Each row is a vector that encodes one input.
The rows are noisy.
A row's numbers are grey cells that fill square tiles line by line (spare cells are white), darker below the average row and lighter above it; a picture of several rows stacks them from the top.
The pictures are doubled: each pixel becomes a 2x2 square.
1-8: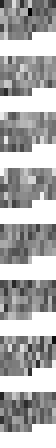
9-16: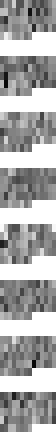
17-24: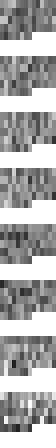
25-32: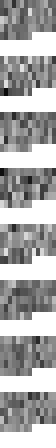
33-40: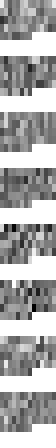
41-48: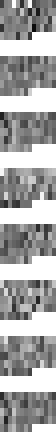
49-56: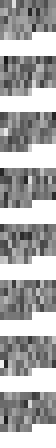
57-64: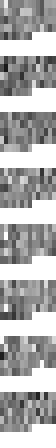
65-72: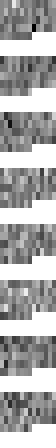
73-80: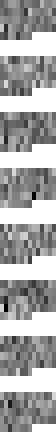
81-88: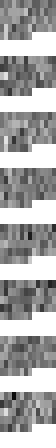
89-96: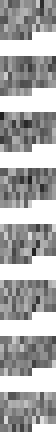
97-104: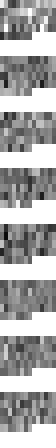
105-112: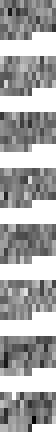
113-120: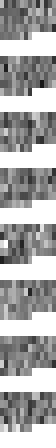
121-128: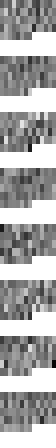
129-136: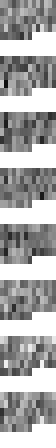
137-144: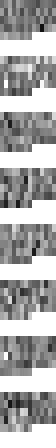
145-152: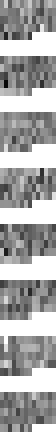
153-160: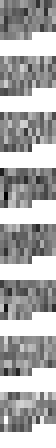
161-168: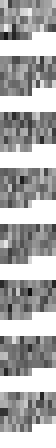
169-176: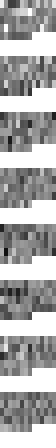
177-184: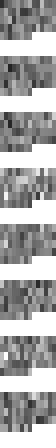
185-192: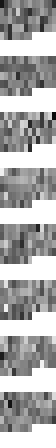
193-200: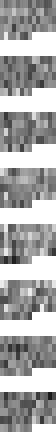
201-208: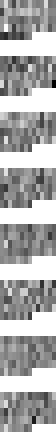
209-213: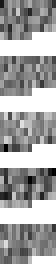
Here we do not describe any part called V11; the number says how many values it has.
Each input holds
one of 7 labels and a true/false value, together with either a point on a 5-point line, or a value of V11.
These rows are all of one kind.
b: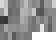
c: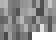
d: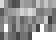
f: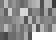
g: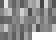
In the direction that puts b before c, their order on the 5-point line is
d, b, c, f, g.
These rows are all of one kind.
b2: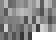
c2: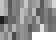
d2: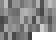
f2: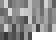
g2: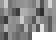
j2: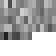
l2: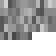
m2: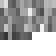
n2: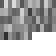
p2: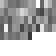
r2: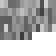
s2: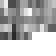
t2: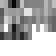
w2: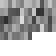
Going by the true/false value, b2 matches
f2, p2, r2 and t2.
